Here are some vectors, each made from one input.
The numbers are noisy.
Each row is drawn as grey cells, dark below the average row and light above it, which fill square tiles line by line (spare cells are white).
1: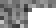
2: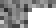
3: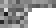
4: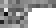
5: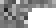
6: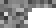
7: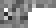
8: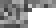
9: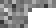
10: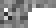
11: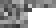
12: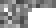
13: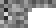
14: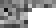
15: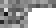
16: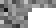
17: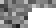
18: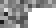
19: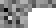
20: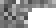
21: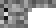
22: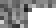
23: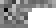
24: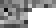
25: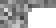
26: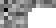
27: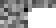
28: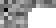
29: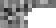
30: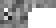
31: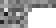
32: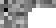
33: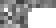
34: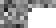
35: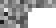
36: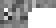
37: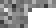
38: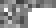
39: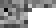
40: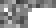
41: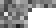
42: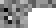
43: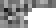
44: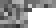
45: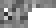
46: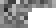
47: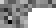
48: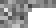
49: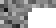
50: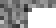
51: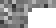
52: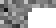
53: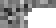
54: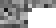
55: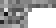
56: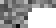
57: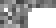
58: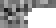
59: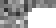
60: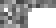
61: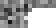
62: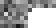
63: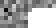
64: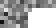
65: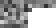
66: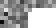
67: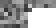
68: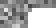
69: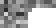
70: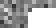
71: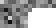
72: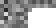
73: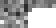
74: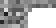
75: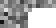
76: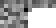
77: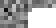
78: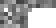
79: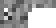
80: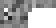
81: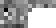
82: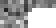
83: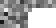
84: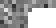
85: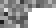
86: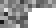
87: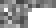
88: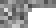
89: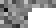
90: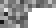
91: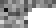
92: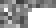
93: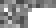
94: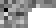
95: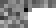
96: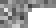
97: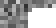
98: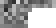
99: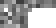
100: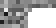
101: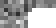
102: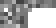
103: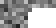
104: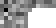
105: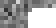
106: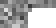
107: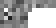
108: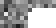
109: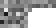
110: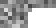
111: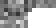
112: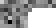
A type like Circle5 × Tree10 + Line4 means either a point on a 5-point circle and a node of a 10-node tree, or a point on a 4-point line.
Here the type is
(Bool × Tree8 + Unit) × Label6.
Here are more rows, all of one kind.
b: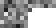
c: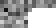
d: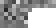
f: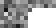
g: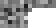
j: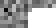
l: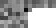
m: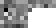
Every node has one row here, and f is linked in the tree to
d, g and m.
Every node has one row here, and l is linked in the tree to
d.
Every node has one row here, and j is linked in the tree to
c and m.
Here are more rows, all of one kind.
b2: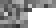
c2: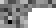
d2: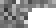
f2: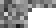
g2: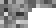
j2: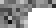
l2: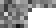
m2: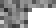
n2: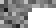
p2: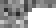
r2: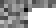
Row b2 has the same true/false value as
m2, p2 and r2.
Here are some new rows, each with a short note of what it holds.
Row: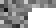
one of 6 labels, a node of an 8-node tree and a true/false value
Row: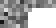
one of 6 labels
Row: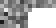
one of 6 labels
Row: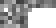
one of 6 labels
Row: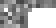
one of 6 labels
